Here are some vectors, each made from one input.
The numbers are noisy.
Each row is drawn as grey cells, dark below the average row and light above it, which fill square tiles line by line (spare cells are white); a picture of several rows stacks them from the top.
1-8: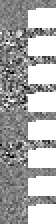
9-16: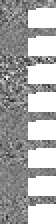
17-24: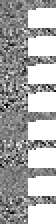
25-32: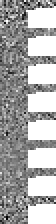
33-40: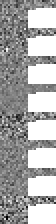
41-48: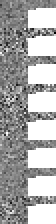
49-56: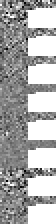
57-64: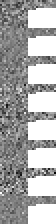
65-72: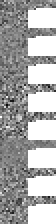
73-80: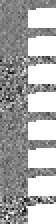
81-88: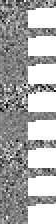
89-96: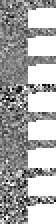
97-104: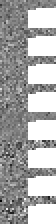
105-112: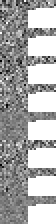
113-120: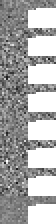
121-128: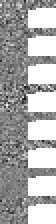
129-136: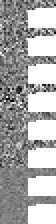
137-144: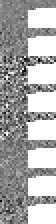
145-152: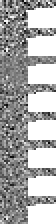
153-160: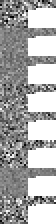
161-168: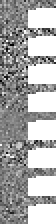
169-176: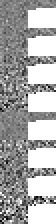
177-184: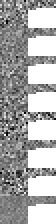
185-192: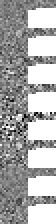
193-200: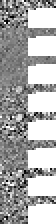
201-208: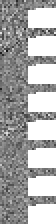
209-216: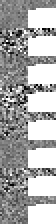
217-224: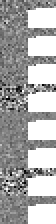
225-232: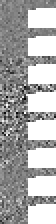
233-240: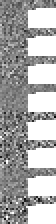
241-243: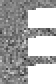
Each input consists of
either a point on a 6-point line, or a list of up to two points on an 11-point line.
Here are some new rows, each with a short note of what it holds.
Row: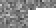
a list of two items
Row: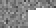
a list of two items
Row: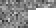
a point on a 6-point line
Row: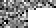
the empty list
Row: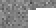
a list of one item
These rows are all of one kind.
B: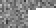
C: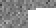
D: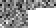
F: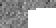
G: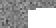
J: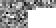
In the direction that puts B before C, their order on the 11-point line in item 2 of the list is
J, D, G, B, F, C.
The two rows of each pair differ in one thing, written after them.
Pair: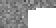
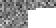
the place on the 11-point line in item 1 of the list
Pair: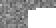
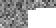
the place on the 11-point line in item 2 of the list
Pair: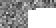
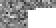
the place on the 11-point line in item 2 of the list
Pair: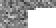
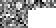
the place on the 11-point line in item 1 of the list
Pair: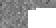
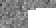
the place on the 11-point line in item 2 of the list
